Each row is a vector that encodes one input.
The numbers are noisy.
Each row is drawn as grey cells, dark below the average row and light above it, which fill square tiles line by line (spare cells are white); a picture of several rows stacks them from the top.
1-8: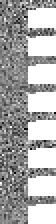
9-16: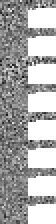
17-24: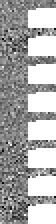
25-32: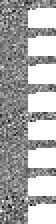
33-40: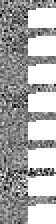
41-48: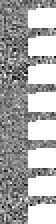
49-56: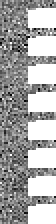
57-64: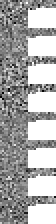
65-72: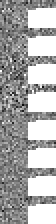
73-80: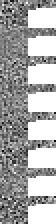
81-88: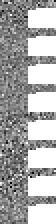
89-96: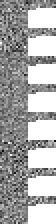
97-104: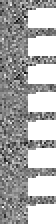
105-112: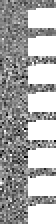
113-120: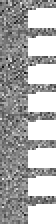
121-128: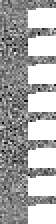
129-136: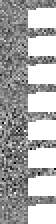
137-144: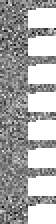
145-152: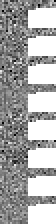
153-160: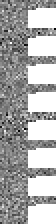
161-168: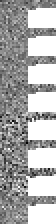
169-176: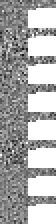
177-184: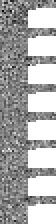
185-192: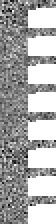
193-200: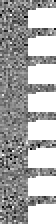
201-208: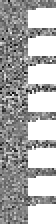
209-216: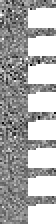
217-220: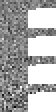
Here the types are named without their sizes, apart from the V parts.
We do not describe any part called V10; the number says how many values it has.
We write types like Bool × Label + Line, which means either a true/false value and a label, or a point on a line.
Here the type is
Label × (Tree + Unit) × V10 + List(Line).
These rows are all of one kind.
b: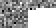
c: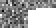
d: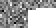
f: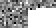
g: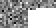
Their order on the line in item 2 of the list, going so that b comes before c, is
d, g, f, b, c.
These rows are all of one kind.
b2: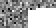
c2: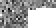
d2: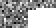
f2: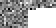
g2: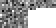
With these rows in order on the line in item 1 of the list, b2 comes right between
d2 and g2.
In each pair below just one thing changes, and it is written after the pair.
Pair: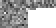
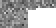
the node of the tree
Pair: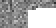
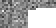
the label
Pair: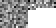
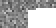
the node of the tree
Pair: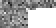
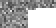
the label
